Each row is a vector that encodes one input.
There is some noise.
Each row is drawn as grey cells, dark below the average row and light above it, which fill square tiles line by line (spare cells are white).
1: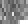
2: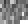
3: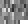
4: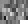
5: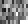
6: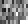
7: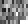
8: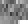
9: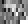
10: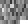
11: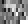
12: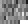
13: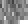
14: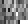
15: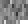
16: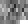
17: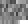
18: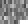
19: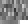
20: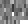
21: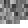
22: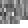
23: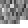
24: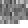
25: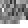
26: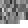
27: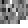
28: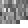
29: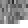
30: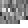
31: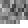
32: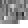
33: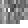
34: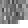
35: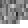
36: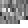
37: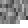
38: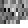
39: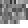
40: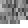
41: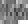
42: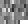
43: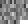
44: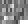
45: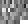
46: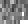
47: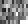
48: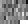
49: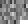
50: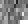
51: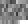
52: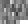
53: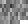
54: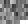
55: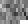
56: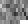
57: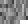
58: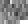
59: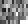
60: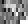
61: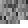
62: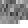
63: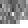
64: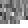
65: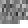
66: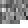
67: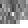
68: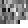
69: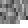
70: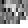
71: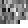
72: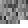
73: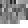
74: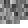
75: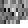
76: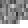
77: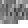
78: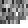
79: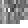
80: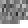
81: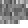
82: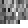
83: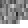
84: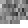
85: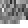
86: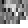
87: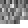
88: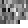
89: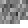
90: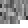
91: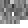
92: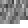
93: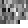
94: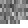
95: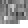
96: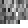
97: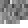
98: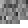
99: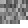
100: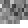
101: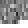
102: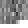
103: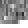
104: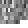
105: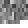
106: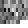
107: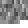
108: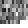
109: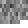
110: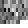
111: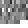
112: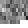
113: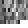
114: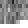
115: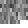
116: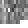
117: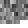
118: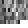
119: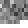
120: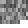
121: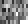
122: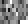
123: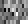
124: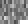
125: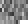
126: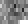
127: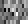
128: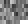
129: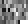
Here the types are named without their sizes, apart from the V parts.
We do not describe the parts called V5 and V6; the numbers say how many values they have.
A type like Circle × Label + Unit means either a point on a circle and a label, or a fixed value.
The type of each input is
(Bool × (Tree + V5) + Unit) × V6.
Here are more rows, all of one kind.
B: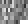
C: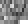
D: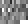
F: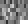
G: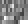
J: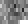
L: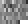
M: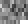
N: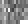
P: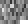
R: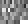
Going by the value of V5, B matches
D, L, N and R.
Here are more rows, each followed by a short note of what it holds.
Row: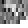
a value of V6
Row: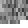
a true/false value, a value of V5 and a value of V6
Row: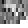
a value of V6
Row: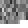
a true/false value, a value of V5 and a value of V6
